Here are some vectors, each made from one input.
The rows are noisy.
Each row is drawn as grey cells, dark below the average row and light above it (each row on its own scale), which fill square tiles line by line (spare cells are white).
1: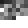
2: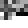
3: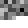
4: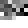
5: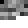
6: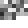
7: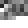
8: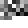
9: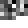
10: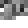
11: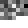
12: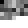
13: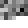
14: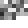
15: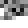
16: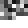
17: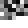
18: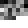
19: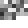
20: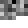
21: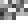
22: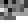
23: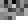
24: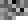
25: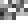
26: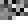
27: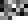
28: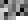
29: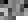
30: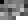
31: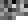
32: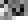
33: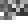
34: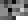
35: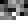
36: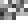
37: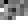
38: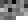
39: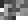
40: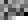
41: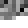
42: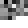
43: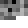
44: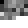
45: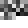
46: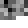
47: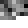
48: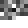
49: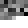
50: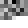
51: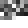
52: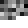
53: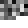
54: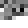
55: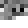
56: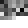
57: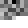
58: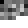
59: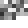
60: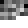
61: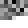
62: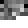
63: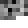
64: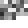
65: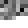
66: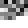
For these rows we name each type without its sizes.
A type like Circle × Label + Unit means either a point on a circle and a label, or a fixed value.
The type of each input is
Bool × Line × Line + Unit.
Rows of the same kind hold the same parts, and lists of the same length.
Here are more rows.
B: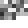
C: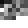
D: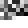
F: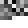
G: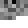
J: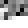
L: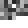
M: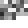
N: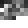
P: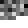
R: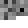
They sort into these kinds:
B, M
C, D, F, G, J, L, N, P, R

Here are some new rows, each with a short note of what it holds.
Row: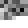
a point on each of two lines and a true/false value
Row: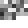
a fixed value
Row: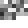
a fixed value
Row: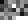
a point on each of two lines and a true/false value
